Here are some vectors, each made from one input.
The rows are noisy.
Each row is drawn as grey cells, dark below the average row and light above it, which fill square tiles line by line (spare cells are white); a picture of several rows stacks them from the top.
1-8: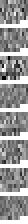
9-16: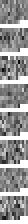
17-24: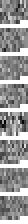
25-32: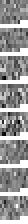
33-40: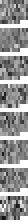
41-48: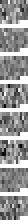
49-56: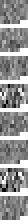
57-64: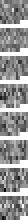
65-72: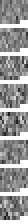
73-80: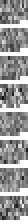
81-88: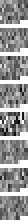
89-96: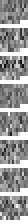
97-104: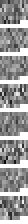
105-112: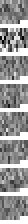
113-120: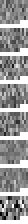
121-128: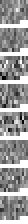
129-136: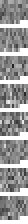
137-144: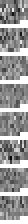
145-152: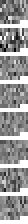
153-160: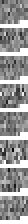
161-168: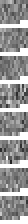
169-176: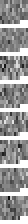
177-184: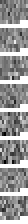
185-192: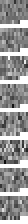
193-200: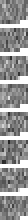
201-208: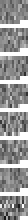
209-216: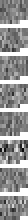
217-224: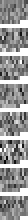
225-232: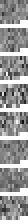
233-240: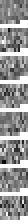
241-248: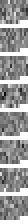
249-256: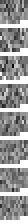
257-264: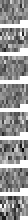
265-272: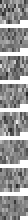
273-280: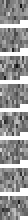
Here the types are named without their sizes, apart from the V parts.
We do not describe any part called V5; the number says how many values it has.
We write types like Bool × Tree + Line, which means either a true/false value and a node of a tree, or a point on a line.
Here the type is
Label × Label × (Line + V5).
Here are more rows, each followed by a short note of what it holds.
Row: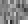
two labels and a value of V5
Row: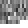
two labels and a value of V5
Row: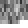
two labels and a value of V5
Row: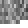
two labels and a point on a line
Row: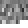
two labels and a point on a line
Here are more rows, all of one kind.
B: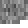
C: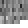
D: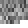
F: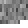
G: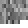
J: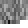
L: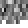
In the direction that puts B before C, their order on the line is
L, F, B, C, J, D, G.
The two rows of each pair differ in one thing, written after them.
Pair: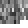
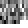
the value of V5
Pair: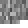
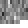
the value of V5
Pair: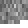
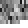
one of the two labels
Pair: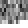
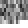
one of the two labels
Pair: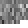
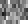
one of the two labels
